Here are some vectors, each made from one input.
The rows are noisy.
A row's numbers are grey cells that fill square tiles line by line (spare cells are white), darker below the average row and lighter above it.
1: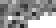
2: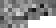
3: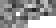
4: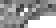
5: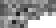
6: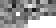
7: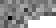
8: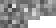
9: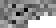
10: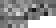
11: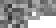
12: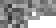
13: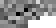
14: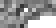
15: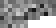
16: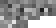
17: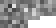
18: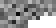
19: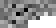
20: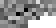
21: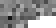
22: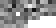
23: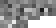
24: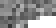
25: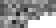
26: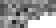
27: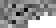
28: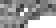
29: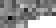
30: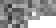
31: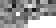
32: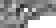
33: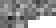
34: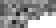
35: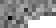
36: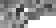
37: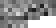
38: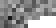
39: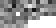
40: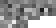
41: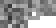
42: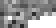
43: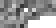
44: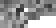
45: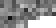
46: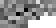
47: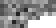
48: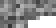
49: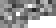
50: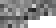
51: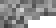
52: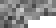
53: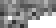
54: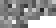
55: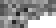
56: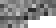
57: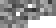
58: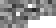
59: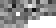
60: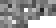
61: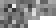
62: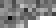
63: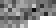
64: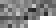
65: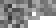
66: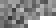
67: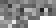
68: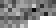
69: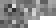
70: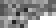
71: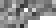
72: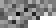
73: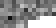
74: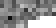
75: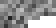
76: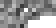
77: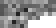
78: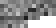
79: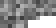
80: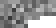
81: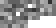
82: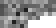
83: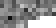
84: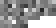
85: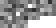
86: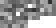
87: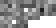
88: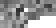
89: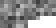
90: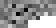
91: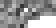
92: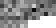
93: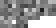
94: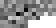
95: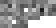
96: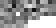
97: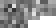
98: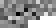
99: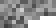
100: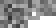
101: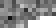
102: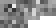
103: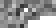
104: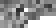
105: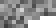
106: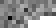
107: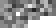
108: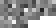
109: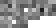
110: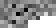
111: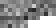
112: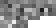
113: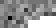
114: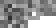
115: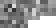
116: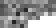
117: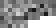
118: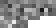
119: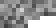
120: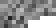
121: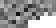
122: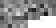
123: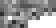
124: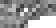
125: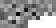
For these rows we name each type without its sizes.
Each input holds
a point on a line, together with either a point on a circle and a true/false value, or a fixed value.
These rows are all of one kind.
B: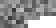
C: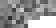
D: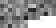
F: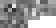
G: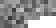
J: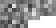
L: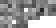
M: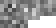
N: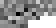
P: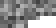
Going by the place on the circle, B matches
G and P.
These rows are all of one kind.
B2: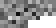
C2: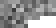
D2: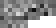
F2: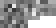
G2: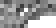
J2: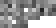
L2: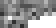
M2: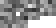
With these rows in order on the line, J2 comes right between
F2 and G2.
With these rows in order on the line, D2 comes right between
C2 and M2.
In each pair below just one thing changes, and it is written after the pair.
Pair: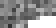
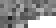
the place on the circle
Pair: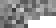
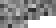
the place on the line
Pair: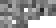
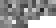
the true/false value
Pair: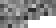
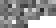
the place on the line
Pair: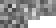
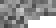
the place on the line
